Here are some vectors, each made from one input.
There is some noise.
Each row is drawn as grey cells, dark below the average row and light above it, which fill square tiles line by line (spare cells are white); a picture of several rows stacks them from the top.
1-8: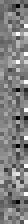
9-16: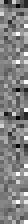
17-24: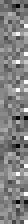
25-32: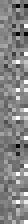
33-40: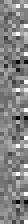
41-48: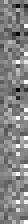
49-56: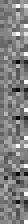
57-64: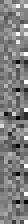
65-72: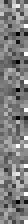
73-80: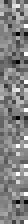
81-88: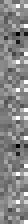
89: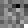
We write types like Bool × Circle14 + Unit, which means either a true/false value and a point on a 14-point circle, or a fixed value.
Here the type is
Bool × List2(Line6).
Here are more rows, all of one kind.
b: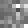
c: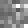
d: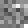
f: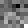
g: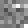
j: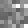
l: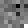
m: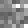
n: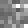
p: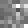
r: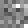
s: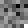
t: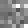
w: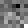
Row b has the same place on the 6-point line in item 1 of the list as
f, p and w.
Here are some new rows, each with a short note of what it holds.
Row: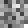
a true/false value, together with the empty list
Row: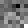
a true/false value, together with a list of two items
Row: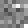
a true/false value, together with a list of two items
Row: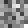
a true/false value, together with the empty list
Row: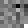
a true/false value, together with a list of one item
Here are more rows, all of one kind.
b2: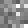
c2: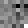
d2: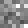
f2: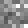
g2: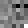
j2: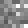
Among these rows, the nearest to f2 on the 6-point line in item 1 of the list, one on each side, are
d2 and j2.
